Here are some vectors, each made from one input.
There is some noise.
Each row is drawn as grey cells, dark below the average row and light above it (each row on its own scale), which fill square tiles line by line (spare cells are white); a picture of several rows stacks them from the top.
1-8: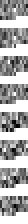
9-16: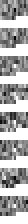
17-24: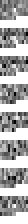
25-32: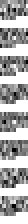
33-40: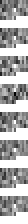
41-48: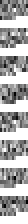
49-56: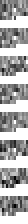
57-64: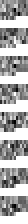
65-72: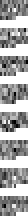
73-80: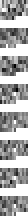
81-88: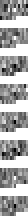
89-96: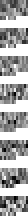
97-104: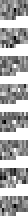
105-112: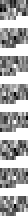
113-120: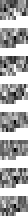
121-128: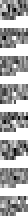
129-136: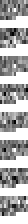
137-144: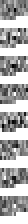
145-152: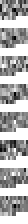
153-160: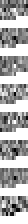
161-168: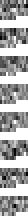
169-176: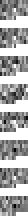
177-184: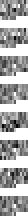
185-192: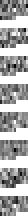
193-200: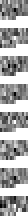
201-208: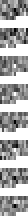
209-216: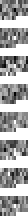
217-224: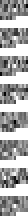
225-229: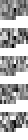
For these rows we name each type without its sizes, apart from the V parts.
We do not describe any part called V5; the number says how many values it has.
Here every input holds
a list of items, each a label and a value of V5.
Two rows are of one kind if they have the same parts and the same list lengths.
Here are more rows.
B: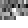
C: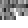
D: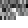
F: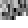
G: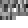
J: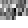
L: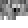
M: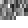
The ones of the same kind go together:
B, C, D, G
F, J, L
M

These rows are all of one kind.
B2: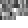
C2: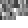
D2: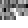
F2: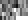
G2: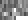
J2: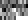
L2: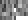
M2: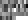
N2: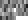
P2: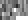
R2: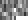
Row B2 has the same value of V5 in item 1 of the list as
C2, F2 and P2.
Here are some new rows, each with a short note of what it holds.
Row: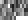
the empty list
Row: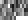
the empty list
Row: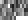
the empty list
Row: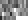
a list of one item
